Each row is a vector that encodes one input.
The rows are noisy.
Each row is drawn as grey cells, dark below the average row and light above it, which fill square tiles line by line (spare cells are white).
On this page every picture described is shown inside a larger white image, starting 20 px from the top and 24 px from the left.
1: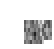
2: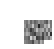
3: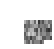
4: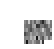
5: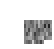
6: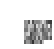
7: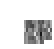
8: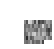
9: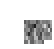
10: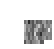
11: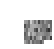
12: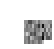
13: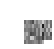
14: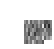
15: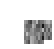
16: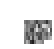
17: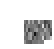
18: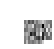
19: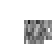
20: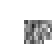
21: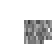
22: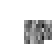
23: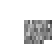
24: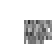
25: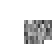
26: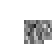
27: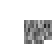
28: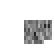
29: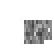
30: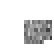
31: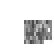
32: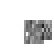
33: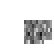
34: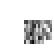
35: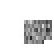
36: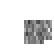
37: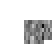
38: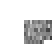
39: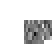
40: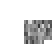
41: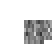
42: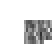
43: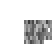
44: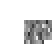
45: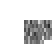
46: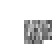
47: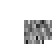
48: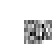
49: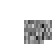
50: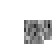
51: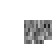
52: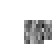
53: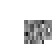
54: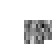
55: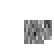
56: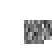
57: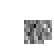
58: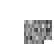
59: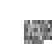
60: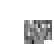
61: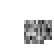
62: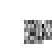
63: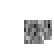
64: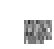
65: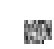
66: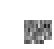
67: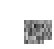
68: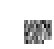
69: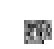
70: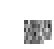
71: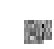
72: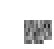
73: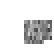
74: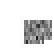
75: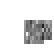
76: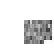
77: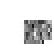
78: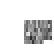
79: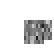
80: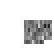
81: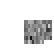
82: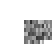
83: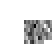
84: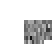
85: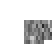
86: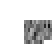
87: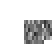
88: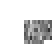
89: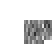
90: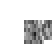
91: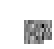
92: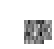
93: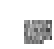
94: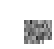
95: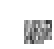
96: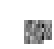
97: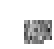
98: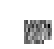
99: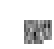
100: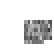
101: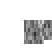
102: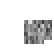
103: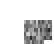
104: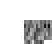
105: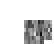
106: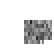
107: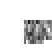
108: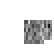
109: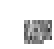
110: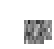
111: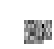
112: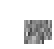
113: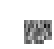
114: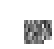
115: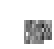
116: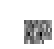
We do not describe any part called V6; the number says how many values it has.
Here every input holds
one of 4 labels, together with either a node of an 8-node tree, or a value of V6.
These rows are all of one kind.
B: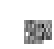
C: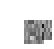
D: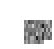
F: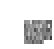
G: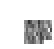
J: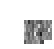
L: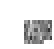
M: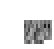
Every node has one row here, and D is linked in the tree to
L.
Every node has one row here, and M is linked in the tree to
C, G and L.
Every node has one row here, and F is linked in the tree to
C.
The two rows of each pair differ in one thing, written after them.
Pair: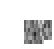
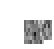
the node of the tree
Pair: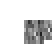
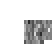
the node of the tree
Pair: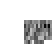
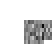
the label
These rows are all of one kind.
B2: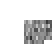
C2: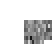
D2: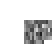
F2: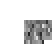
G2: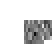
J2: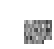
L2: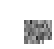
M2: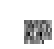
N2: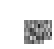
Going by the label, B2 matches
C2 and J2.
